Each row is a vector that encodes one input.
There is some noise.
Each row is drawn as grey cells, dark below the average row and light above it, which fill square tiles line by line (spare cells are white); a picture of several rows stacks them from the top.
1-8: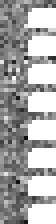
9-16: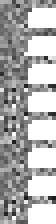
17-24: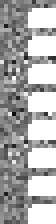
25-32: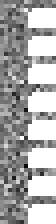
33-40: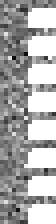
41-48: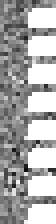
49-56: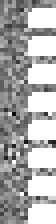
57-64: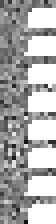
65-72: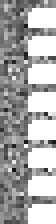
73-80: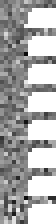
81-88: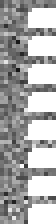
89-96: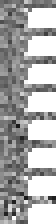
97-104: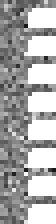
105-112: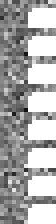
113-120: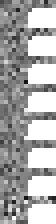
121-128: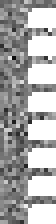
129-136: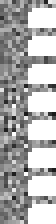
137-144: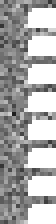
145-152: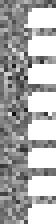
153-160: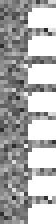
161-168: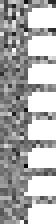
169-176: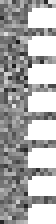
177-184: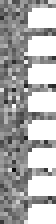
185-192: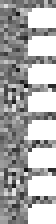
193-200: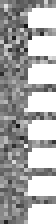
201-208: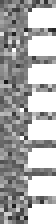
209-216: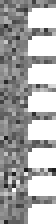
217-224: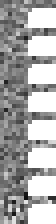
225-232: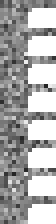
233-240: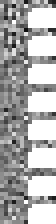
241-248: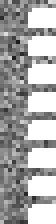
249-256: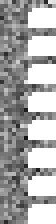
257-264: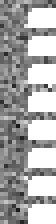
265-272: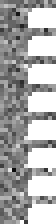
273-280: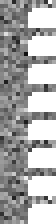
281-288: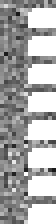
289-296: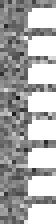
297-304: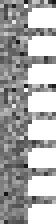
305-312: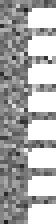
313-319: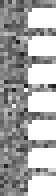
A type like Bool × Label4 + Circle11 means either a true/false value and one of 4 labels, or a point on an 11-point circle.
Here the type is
Line15 + List2(Line11).
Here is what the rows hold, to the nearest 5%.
About 35% of them hold a point on a 15-point line. The rest are lists of up to two points on an 11-point line: a few of all rows are empty, 25% hold one and 35% two.
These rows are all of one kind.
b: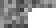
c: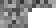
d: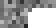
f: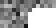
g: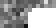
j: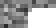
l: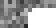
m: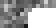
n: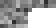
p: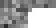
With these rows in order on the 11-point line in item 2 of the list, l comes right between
d and p.
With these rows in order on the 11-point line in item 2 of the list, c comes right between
d and f.
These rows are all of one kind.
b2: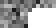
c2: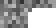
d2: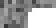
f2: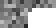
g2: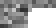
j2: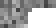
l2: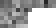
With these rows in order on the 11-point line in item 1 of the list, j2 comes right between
d2 and l2.
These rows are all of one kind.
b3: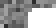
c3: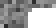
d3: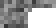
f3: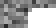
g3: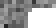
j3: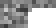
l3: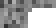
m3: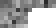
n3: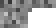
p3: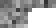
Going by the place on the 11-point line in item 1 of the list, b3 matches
c3, g3, l3 and n3.
